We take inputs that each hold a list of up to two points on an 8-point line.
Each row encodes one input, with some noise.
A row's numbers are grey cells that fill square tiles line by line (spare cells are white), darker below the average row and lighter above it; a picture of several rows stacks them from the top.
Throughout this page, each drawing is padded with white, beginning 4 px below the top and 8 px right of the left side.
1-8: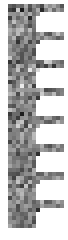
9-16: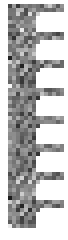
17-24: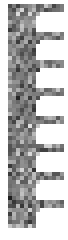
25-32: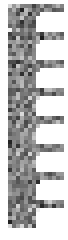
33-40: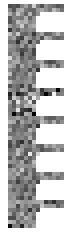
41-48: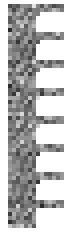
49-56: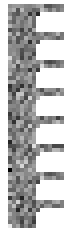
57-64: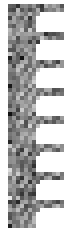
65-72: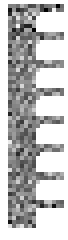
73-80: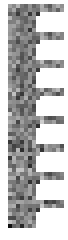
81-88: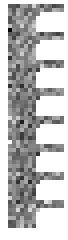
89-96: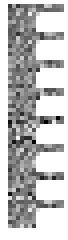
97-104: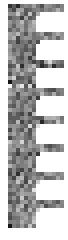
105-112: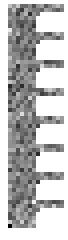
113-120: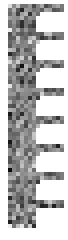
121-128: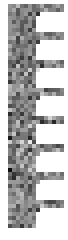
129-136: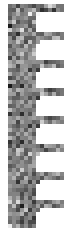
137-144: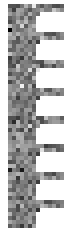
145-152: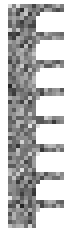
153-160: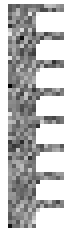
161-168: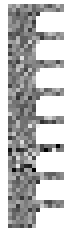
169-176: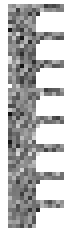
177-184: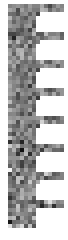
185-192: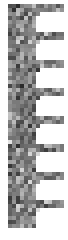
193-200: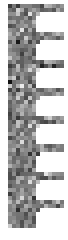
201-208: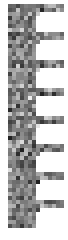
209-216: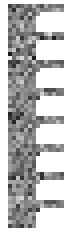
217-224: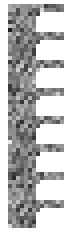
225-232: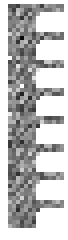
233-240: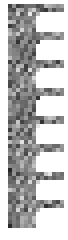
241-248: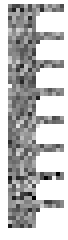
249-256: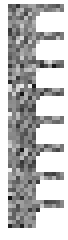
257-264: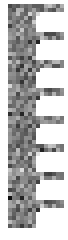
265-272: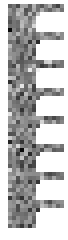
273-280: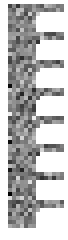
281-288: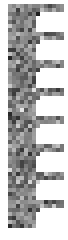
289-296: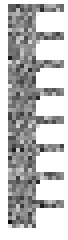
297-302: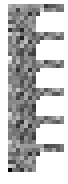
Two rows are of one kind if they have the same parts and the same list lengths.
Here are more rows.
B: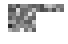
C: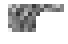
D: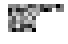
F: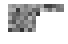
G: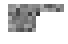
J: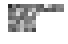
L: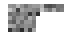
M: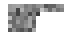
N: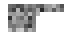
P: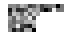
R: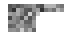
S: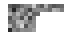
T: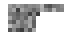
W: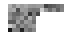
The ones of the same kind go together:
B, J, N, R, S
C, F, G, L, M, T, W
D, P

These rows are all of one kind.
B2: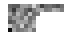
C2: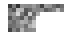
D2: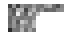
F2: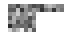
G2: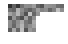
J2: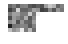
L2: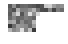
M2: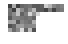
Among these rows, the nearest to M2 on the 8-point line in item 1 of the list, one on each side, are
G2 and L2.
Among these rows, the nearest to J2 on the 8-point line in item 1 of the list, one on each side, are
F2 and L2.
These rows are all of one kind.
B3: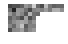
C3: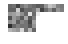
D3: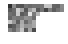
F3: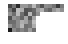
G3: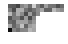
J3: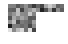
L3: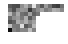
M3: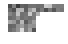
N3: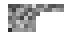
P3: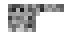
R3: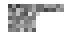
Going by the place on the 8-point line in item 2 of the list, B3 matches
L3, N3 and P3.
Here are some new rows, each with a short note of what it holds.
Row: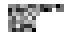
the empty list
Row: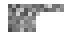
a list of two items
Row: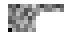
a list of two items
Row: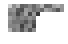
a list of one item
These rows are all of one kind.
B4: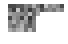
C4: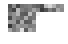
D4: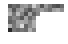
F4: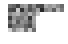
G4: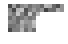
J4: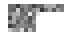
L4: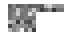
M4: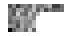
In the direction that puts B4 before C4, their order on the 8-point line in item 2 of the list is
B4, D4, F4, J4, C4, G4, L4, M4.
